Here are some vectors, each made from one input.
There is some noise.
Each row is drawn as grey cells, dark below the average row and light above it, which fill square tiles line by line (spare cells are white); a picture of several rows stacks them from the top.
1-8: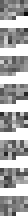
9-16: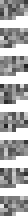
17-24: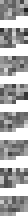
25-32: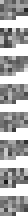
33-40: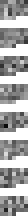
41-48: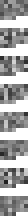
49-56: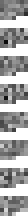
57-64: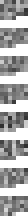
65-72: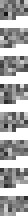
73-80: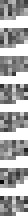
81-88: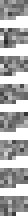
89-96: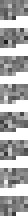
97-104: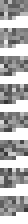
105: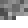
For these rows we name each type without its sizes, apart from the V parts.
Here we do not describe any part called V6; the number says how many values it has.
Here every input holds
a value of V6, together with a list of points on a line.
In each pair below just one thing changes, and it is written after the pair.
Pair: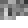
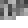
the place on the line in item 1 of the list
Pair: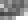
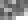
the value of V6
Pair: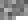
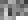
the value of V6
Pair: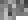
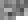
the value of V6
